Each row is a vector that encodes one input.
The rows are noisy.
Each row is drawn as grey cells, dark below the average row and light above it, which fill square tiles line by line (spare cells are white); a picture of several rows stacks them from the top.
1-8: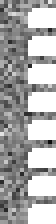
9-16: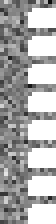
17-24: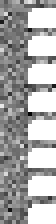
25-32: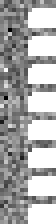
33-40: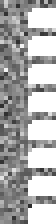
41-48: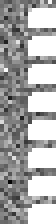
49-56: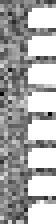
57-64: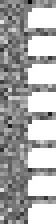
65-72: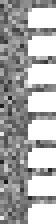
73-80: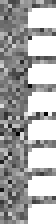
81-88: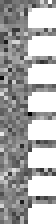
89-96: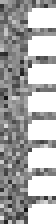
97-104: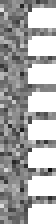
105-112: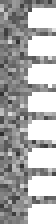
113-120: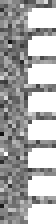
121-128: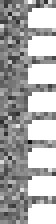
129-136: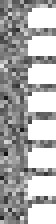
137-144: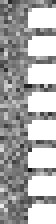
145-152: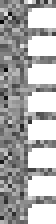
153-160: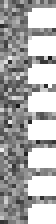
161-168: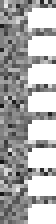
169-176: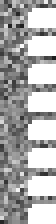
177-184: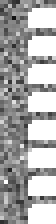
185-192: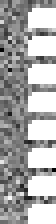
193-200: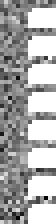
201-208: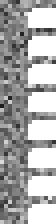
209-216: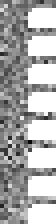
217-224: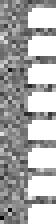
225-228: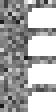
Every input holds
a point on each of two 15-point lines and a true/false value.
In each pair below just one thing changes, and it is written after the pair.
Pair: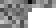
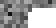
the place on one of the two 15-point lines
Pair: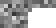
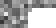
the true/false value
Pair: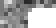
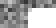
the true/false value
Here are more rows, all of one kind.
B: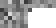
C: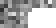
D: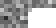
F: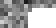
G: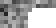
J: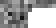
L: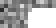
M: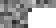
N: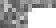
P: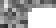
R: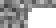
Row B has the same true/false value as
F, J, M and P.
